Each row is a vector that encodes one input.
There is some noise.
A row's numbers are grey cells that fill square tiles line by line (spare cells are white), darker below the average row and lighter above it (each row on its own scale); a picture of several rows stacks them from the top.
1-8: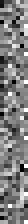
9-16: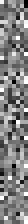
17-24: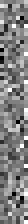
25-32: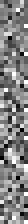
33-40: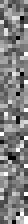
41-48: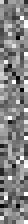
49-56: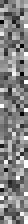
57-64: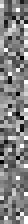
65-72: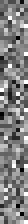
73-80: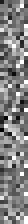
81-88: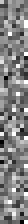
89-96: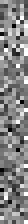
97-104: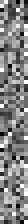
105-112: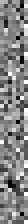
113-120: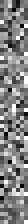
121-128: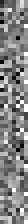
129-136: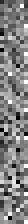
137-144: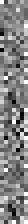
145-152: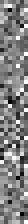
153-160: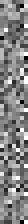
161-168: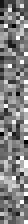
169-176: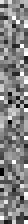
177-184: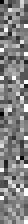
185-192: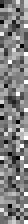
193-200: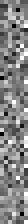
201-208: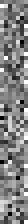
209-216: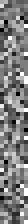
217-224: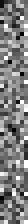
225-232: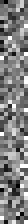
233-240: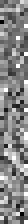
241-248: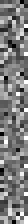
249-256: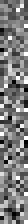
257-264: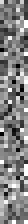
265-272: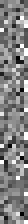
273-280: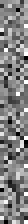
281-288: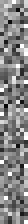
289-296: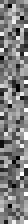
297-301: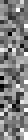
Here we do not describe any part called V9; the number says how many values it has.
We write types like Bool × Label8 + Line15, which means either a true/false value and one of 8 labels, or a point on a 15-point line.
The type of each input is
Circle8 × (Line5 + V9) + List2(Line6).
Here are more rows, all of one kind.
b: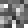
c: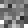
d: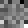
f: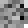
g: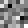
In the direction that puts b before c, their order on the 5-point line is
b, d, c, f, g.
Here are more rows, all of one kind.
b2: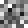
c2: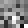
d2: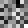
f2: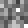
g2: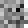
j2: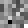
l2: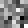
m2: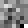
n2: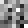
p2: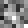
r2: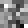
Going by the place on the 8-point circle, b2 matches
d2, f2 and p2.
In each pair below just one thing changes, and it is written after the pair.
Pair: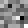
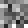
the place on the 5-point line
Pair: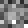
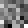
the place on the 5-point line
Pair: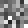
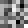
the place on the 8-point circle
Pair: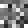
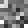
the place on the 5-point line
